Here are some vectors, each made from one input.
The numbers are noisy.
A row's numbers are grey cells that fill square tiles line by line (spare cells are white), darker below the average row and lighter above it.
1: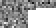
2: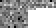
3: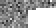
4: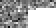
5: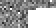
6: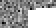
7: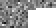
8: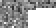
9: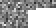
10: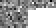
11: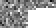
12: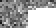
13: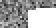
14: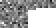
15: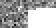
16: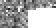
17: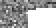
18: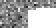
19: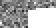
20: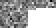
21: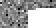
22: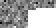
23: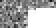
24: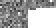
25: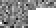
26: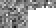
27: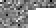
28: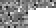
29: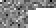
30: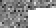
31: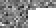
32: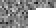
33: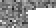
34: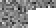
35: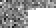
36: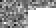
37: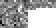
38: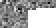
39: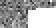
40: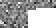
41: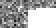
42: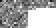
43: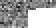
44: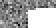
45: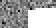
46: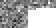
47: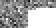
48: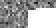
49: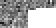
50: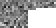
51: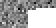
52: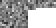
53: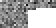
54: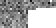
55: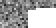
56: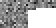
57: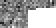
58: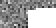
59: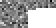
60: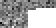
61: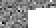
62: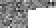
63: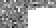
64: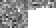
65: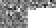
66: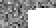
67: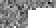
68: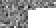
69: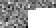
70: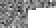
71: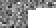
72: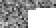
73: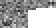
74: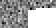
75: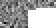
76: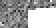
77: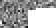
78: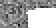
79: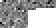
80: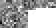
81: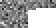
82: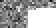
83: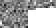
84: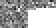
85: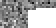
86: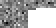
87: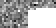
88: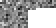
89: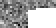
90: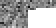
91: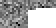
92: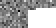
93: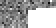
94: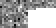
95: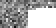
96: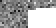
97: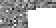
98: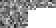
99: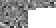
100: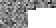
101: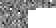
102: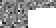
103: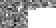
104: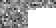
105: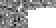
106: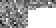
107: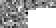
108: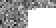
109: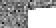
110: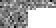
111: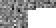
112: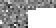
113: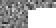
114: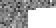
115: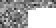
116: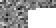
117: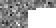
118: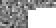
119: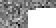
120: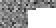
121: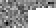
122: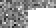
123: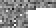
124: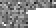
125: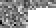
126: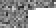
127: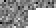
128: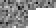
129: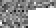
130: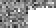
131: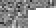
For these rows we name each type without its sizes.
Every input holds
a node of a tree, together with either a node of a tree, or four true/false values.
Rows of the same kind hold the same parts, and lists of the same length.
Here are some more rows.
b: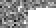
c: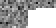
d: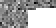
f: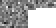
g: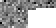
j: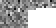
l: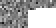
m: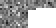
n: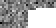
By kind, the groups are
b, j
c, d, f, g, l, m, n

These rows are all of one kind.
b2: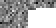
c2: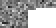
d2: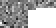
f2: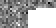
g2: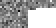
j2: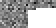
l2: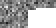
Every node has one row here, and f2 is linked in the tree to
c2.
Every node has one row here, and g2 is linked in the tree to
c2, j2 and l2.
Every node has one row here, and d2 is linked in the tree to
j2.
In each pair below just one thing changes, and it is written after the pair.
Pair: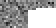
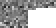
one of the four true/false values
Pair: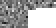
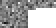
the node of the tree
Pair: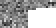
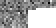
the node of the tree
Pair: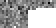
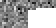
one of the four true/false values
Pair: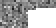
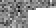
one of the four true/false values
